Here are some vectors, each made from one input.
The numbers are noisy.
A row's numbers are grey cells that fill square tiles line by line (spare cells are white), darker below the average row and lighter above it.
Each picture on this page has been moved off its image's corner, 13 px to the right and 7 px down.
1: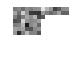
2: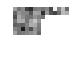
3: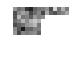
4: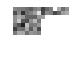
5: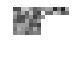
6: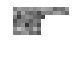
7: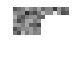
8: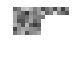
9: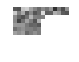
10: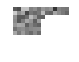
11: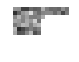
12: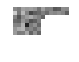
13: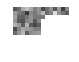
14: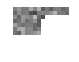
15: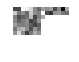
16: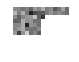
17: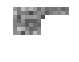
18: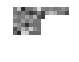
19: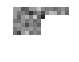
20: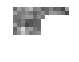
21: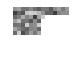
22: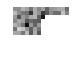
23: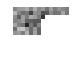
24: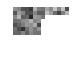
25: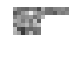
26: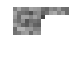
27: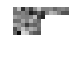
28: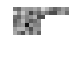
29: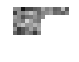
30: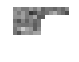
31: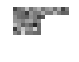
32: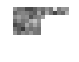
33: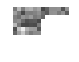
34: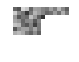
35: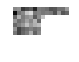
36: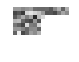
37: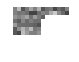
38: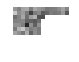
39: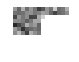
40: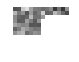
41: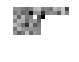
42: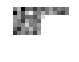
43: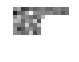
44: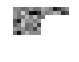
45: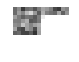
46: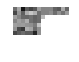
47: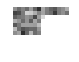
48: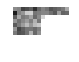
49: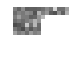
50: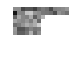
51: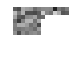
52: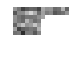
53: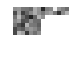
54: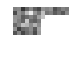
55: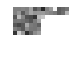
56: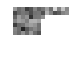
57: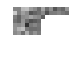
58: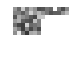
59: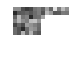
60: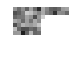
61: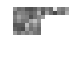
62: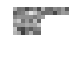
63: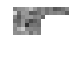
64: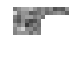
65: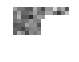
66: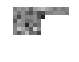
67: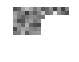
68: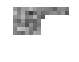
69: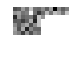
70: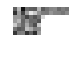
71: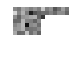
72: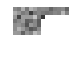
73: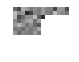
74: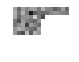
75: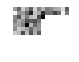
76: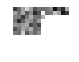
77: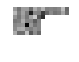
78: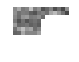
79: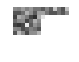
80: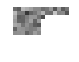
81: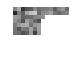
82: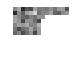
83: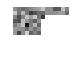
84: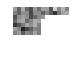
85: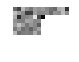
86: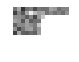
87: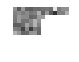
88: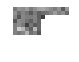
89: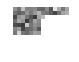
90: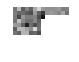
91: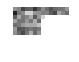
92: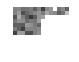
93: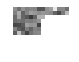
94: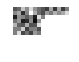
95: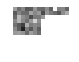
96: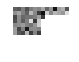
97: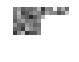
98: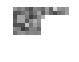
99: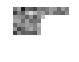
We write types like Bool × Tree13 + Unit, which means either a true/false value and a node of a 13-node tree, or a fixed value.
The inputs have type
Bool × (Label5 + Line4) + List2(Line5).
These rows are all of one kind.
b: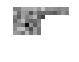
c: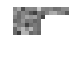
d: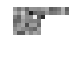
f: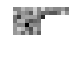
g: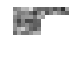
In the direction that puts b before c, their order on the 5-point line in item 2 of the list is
d, b, g, f, c.
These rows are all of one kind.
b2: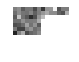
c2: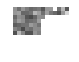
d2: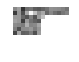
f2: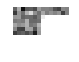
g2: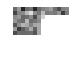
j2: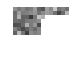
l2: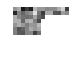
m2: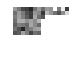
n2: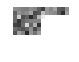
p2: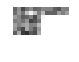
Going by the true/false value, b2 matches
c2, j2, m2 and n2.
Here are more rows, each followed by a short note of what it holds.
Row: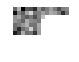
a point on a 4-point line and a true/false value
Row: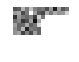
the empty list
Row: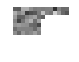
a list of one item
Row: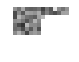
one of 5 labels and a true/false value
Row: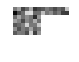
one of 5 labels and a true/false value
